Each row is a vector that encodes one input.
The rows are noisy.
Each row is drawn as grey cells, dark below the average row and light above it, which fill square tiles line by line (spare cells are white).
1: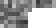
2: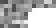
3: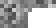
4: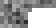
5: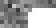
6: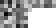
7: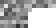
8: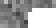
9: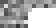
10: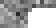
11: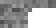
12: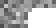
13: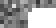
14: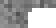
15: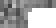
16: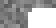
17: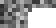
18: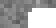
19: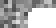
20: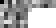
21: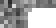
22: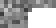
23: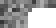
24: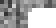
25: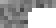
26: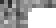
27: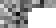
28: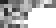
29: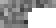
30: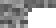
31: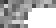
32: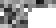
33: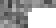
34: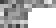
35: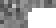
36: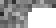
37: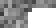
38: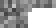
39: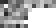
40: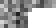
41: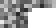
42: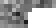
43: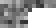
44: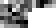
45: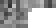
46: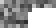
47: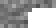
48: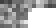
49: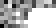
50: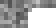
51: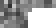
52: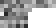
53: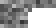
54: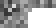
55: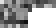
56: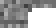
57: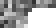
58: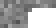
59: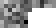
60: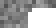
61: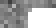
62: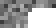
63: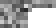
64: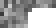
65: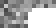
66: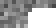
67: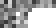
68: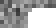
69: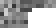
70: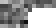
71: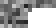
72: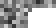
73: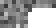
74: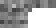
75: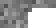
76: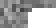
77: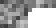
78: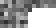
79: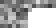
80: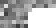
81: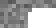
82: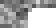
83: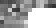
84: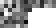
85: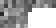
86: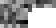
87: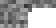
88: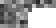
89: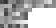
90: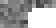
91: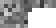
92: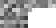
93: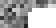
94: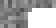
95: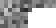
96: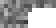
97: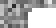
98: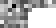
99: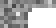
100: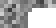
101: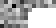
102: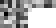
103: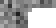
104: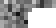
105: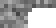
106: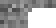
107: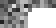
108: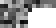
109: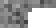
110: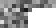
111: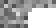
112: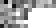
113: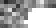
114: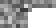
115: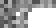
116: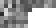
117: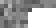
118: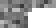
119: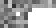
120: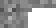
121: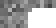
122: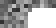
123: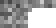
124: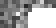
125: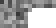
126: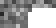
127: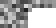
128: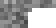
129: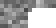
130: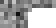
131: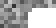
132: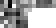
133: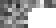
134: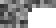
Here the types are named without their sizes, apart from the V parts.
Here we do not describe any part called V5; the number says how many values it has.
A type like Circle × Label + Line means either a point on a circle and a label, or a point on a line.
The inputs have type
Line + List(Bool × V5).
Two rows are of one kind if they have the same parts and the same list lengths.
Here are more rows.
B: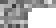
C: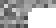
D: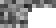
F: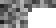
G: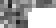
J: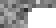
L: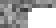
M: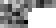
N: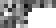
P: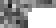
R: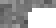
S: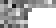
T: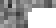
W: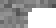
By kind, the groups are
B, C, S
D, G, P, W
F, J, L, M, R, T
N

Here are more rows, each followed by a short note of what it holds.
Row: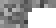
a list of one item
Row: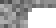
a list of one item
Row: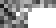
a point on a line
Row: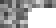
a list of two items
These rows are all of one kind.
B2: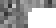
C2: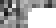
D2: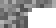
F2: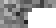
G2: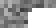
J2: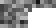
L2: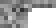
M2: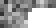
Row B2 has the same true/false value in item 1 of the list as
C2 and F2.
